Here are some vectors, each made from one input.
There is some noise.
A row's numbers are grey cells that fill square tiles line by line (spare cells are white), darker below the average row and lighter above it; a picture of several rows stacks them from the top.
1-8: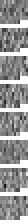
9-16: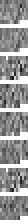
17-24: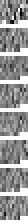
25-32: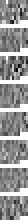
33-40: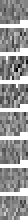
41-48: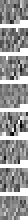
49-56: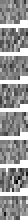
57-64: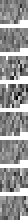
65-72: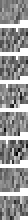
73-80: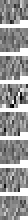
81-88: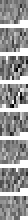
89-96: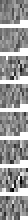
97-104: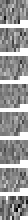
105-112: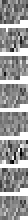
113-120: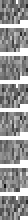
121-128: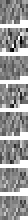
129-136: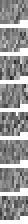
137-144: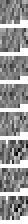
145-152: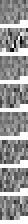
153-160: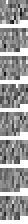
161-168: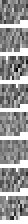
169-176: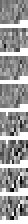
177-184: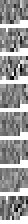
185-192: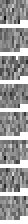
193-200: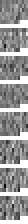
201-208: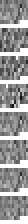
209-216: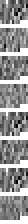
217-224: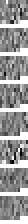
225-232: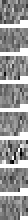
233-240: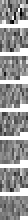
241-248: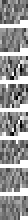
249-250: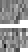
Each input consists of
either a point on a 6-point line, or a node of a 15-node tree.
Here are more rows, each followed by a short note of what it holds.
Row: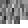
a node of a 15-node tree
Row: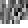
a point on a 6-point line
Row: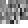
a point on a 6-point line
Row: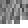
a node of a 15-node tree
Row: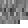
a node of a 15-node tree
